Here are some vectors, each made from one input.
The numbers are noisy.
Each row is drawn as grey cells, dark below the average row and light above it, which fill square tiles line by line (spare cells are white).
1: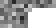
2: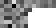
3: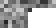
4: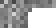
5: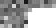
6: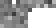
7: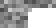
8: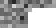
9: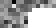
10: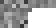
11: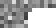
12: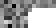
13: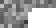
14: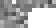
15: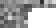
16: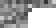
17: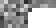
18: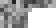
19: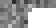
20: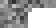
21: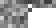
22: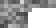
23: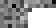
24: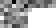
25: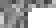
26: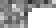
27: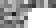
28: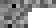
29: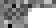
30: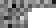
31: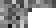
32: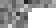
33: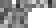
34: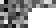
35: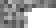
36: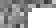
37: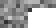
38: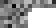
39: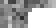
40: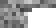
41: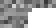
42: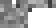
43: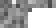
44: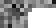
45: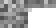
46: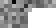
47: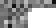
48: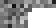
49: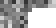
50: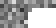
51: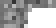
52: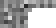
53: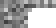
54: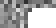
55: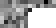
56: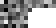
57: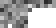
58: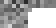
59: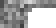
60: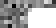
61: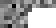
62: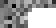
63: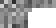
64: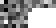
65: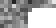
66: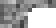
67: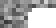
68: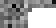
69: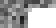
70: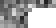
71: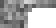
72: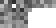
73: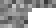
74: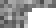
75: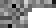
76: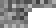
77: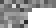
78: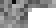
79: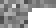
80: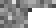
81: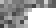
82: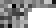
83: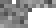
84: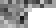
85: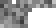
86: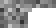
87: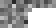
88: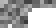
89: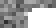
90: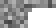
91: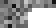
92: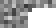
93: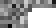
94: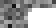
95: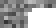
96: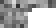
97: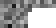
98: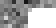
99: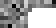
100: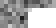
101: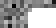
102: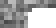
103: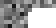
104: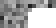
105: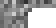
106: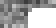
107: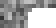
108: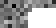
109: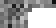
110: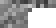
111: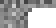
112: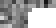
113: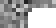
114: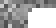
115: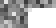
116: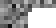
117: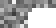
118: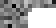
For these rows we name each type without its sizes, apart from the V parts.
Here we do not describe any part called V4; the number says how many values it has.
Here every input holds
a list of items, each a label and a value of V4.
